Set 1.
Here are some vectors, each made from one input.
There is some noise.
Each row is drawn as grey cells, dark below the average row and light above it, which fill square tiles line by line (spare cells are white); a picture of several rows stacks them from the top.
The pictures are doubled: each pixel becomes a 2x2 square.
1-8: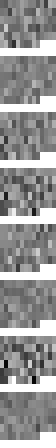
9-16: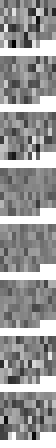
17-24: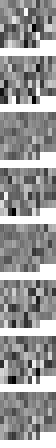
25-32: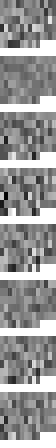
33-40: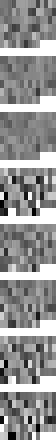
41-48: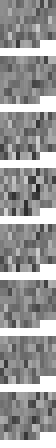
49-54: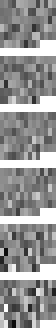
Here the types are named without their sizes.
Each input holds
a point on a line.
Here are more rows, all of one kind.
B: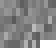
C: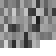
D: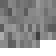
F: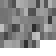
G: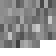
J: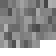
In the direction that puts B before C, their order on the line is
G, B, D, J, F, C.
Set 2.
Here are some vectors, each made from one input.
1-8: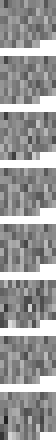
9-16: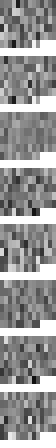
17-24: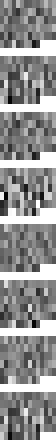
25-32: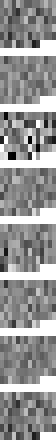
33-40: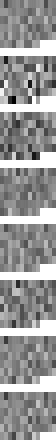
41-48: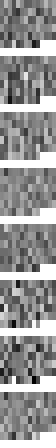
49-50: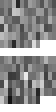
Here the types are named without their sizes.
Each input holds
a point on a line.
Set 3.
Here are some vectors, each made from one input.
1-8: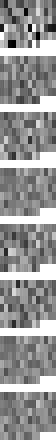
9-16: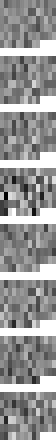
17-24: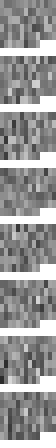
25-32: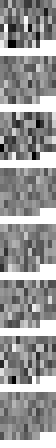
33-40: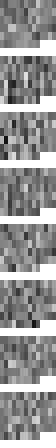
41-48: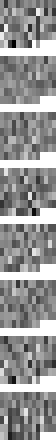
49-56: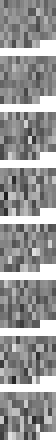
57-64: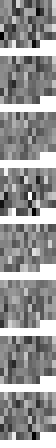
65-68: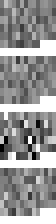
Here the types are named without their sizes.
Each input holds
a point on a line.
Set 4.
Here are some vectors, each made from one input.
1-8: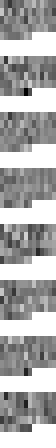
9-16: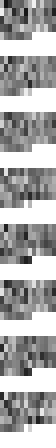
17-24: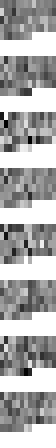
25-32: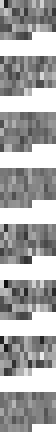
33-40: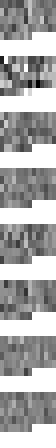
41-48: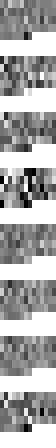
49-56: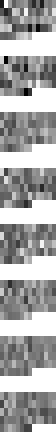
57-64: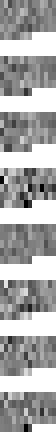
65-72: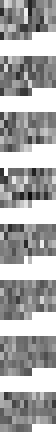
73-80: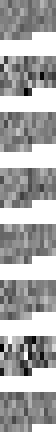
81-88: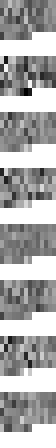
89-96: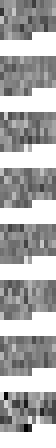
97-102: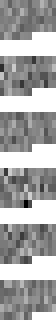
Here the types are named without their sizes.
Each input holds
three true/false values.
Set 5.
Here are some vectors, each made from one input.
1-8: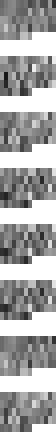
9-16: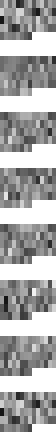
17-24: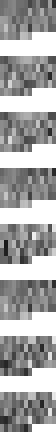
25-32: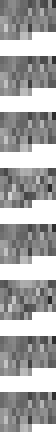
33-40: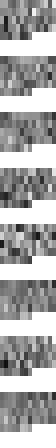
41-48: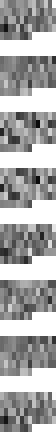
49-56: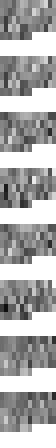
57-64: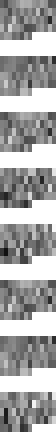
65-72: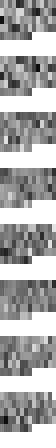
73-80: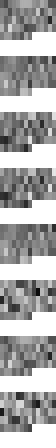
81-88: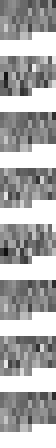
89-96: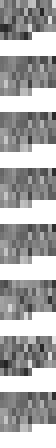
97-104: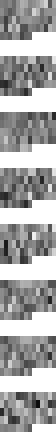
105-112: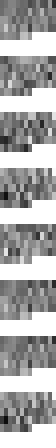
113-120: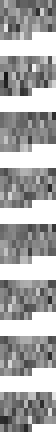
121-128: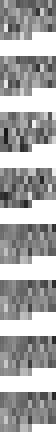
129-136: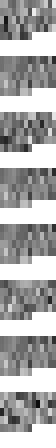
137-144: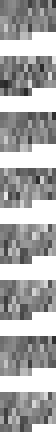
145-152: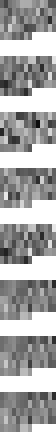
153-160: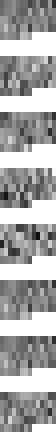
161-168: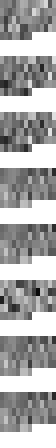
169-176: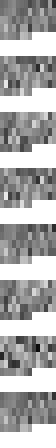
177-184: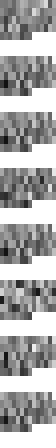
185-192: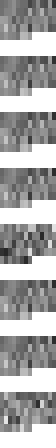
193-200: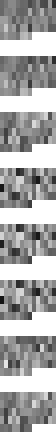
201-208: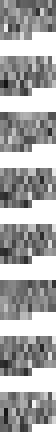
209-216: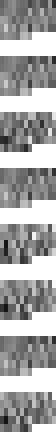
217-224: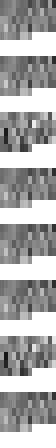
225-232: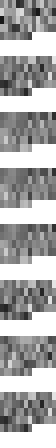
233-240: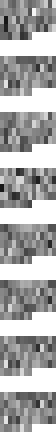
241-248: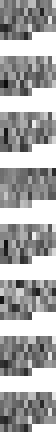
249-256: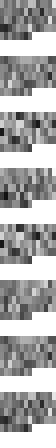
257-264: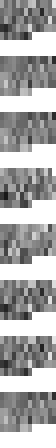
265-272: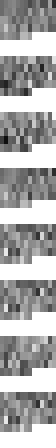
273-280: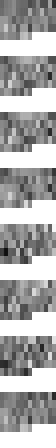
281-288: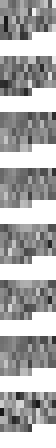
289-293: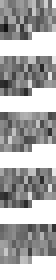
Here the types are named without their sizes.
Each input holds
a point on a line.
